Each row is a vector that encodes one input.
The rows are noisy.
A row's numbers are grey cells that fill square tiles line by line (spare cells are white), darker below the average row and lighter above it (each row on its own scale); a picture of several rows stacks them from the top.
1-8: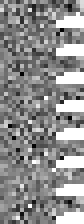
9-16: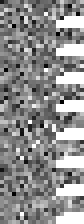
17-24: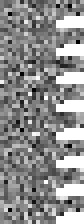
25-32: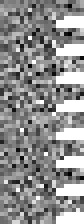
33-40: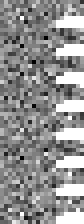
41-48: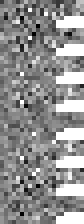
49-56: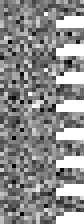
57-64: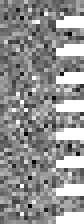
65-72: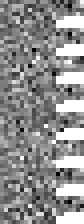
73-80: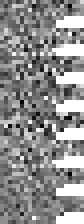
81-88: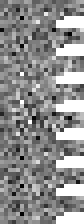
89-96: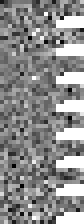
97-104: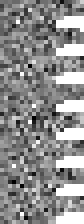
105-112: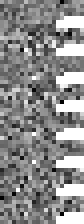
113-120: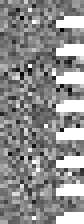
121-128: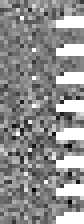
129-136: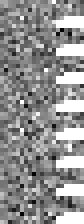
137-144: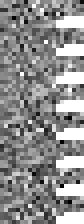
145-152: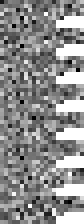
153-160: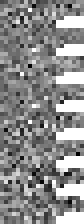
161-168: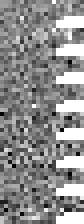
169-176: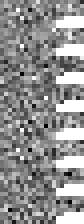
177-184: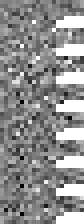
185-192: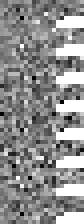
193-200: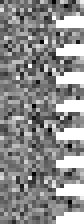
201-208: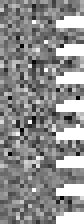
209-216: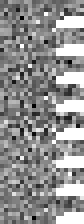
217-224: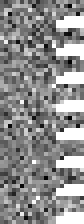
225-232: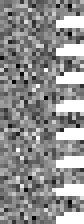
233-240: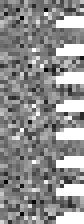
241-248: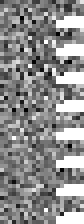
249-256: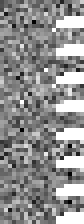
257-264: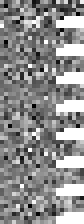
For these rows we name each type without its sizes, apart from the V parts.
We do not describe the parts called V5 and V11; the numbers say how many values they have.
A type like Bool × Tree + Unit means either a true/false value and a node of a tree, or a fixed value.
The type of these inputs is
Bool × Bool × Bool × Bool × Bool + (Line + V11) × V5.
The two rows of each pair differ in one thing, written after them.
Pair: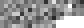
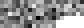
the value of V5
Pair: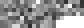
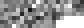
the place on the line
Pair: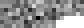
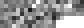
the value of V5
